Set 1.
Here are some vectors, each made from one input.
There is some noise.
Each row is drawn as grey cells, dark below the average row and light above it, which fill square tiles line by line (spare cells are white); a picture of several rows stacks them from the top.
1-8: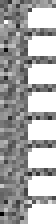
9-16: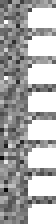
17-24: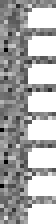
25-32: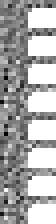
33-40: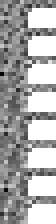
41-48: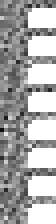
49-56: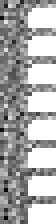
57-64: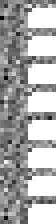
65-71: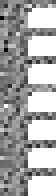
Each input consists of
either a point on a 6-point line, or a point on an 8-point line.
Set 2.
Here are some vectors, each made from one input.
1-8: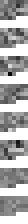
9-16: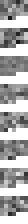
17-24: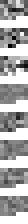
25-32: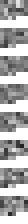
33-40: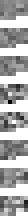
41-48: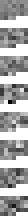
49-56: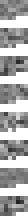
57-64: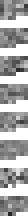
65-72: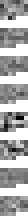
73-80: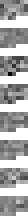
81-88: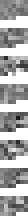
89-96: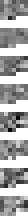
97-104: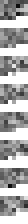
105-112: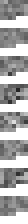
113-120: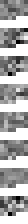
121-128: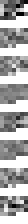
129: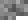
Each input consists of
one of 8 labels and a true/false value.
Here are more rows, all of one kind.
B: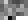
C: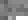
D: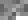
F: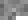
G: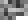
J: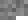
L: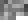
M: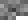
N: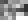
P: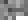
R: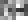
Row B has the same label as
G and N.
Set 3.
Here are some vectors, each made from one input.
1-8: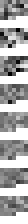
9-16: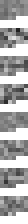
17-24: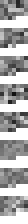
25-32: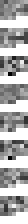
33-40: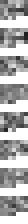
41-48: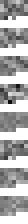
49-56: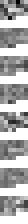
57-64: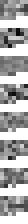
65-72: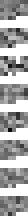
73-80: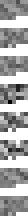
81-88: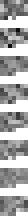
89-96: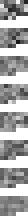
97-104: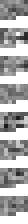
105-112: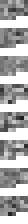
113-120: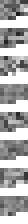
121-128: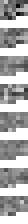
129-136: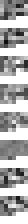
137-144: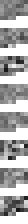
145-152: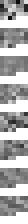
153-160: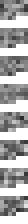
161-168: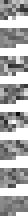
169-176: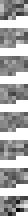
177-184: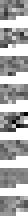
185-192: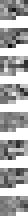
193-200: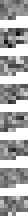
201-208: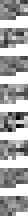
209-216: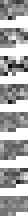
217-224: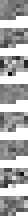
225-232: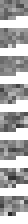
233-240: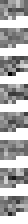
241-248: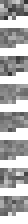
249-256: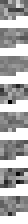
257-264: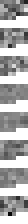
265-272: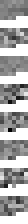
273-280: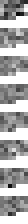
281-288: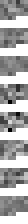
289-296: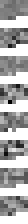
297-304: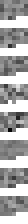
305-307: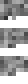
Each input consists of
one of 8 labels and a true/false value.
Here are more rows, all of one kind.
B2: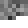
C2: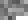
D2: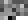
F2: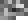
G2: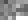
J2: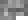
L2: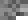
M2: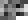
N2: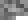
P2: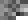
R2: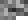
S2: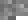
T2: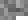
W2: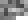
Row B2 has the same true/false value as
D2, J2, N2 and R2.
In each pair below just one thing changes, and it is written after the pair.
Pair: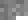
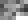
the true/false value
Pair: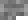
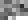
the true/false value
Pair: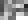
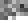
the true/false value
